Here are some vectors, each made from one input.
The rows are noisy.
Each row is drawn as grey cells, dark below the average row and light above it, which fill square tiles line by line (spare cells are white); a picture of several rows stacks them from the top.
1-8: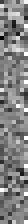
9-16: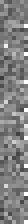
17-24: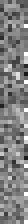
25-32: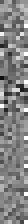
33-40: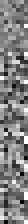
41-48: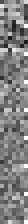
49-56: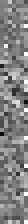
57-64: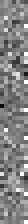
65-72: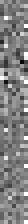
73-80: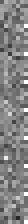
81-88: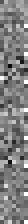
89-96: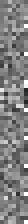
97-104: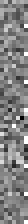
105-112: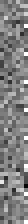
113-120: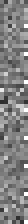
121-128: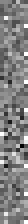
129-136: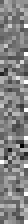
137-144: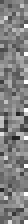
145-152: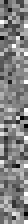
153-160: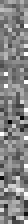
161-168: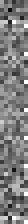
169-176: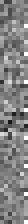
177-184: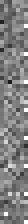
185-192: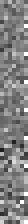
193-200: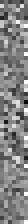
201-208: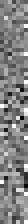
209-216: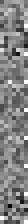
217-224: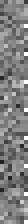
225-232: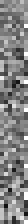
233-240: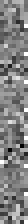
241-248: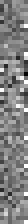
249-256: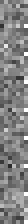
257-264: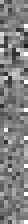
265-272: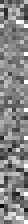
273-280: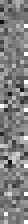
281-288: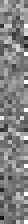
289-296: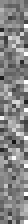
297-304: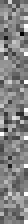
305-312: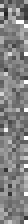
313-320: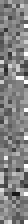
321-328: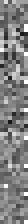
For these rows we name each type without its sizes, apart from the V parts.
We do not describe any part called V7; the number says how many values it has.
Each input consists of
either a point on each of two lines and a value of V7, or a list of points on a circle.
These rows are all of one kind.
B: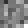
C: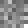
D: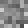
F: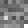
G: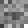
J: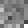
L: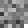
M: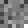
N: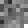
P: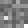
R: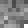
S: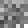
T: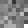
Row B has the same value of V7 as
C, G, J and L.
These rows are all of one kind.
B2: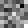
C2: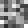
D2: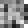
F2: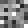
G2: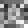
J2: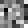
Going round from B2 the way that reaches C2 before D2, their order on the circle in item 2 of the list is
B2, F2, C2, D2, G2, J2.
